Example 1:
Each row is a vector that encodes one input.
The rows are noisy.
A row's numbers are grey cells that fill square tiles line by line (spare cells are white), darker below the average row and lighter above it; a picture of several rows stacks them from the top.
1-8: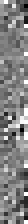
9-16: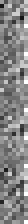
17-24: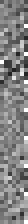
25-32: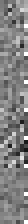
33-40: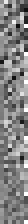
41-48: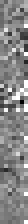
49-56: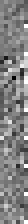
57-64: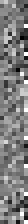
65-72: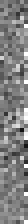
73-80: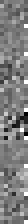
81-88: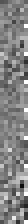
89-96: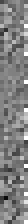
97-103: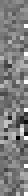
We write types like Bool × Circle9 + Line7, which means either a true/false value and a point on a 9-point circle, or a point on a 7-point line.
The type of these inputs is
Tree8 × (Tree8 + Tree10).
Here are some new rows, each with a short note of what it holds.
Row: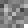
a node of an 8-node tree and a node of a 10-node tree
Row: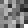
a node of an 8-node tree and a node of a 10-node tree
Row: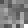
a node of an 8-node tree and a node of a 10-node tree
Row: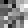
a node of an 8-node tree and a node of a 10-node tree
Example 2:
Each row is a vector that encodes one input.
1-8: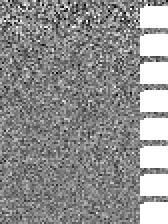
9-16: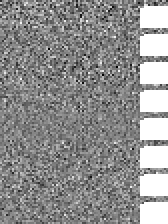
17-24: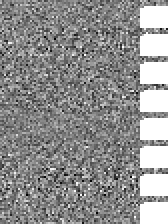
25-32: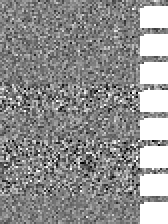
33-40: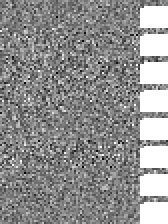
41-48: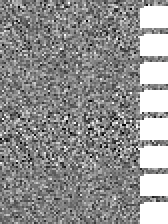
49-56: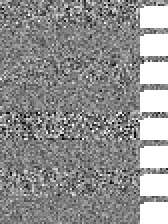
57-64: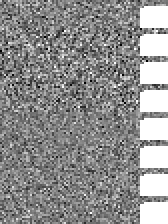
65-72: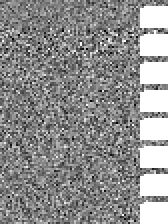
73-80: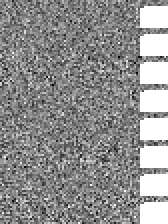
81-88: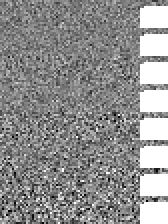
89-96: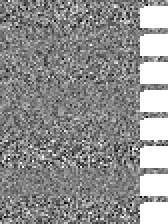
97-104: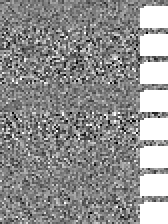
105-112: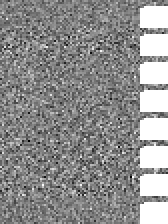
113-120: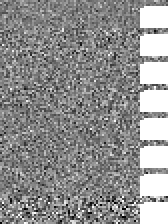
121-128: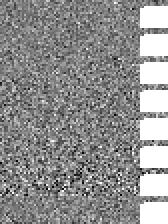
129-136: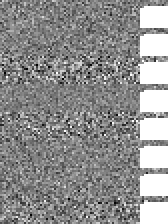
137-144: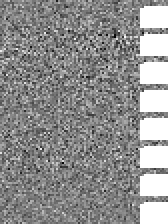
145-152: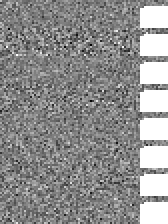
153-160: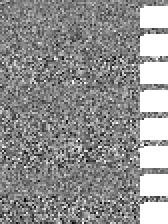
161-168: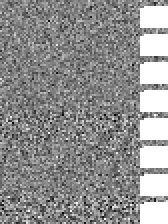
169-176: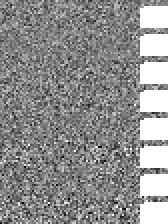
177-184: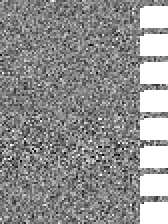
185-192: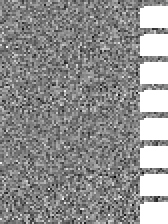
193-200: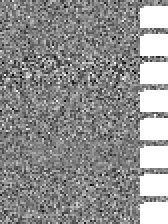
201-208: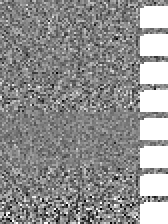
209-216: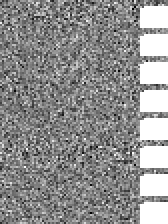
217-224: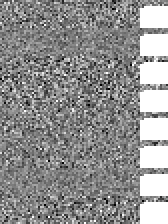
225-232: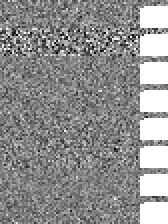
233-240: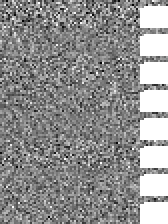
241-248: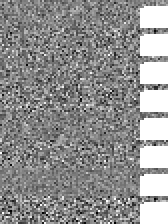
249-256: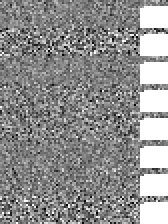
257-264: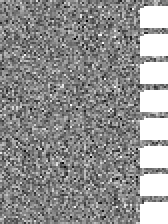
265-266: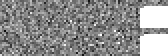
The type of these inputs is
Bool × Bool × Bool + List2(Line5).
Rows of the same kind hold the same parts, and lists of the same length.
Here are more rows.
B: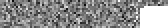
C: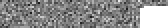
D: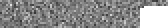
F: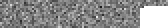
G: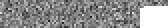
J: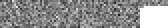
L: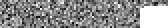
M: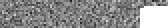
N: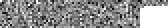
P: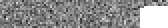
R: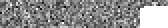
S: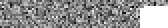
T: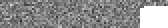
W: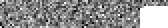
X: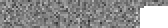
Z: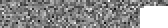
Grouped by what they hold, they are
B, X, Z
C, D, F, M, P, R, T
G, J, L, S
N, W

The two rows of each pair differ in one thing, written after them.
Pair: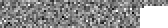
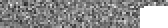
the place on the 5-point line in item 2 of the list
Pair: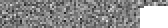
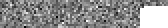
the place on the 5-point line in item 2 of the list
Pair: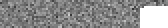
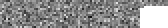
the place on the 5-point line in item 1 of the list
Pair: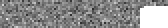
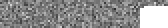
the place on the 5-point line in item 2 of the list
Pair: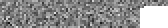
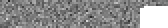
the place on the 5-point line in item 2 of the list
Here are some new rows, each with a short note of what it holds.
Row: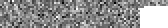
three true/false values
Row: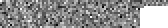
the empty list
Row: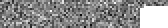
three true/false values
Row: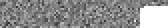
a list of one item
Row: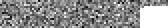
three true/false values
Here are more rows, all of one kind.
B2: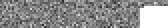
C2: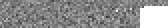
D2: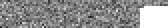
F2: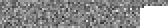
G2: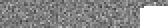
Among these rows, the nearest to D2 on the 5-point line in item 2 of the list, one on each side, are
B2 and F2.
